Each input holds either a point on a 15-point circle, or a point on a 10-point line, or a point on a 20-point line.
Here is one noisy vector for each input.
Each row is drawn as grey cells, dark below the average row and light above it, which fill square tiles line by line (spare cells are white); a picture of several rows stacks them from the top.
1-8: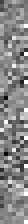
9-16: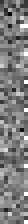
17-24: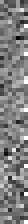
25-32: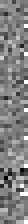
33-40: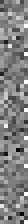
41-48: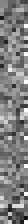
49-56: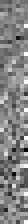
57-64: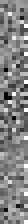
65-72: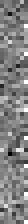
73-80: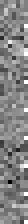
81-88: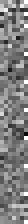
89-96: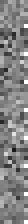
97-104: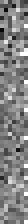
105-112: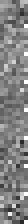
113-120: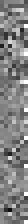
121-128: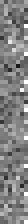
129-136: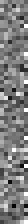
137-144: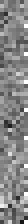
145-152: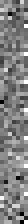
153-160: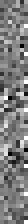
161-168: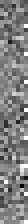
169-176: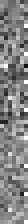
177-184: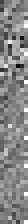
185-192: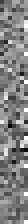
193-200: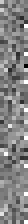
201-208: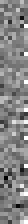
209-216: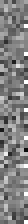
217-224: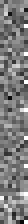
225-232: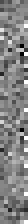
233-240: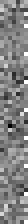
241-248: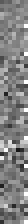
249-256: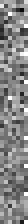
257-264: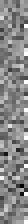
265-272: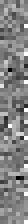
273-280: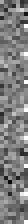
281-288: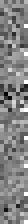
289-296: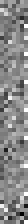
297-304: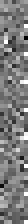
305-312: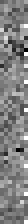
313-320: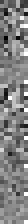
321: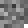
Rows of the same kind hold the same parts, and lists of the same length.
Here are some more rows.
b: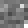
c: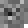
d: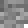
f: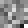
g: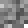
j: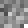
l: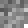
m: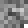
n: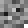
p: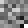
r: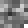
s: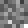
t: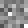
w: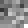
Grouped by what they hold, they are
b, g, r
c, n, p, s
d, f, j, l, m, t, w

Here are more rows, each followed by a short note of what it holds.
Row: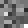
a point on a 20-point line
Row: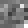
a point on a 10-point line
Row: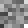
a point on a 10-point line
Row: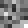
a point on a 20-point line
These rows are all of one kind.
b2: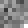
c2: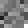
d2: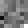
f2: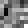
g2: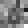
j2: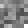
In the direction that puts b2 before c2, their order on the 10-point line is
j2, g2, b2, f2, c2, d2.
